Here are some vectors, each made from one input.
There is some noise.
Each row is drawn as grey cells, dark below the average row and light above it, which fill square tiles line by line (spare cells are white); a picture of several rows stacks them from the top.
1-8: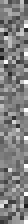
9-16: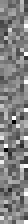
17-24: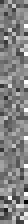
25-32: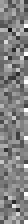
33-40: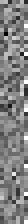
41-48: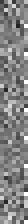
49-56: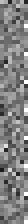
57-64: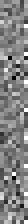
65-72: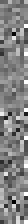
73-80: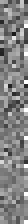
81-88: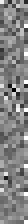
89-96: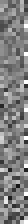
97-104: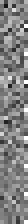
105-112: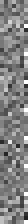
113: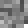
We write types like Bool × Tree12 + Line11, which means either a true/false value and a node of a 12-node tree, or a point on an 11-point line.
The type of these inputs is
Bool × Line6 + Line5.
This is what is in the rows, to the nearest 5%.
About 35% of them hold a point on a 5-point line. The rest hold a point on a 6-point line and a true/false value.
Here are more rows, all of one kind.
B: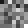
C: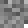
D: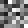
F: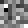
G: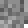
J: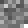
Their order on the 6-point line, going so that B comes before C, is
B, C, J, D, G, F.
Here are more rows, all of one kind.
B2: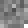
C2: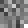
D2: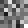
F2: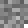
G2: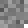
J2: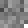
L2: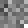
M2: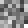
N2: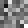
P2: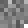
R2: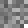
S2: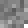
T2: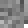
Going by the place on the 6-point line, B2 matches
C2, J2, L2 and S2.
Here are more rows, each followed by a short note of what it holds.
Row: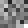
a point on a 5-point line
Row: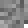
a point on a 6-point line and a true/false value
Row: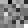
a point on a 5-point line
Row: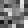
a point on a 5-point line
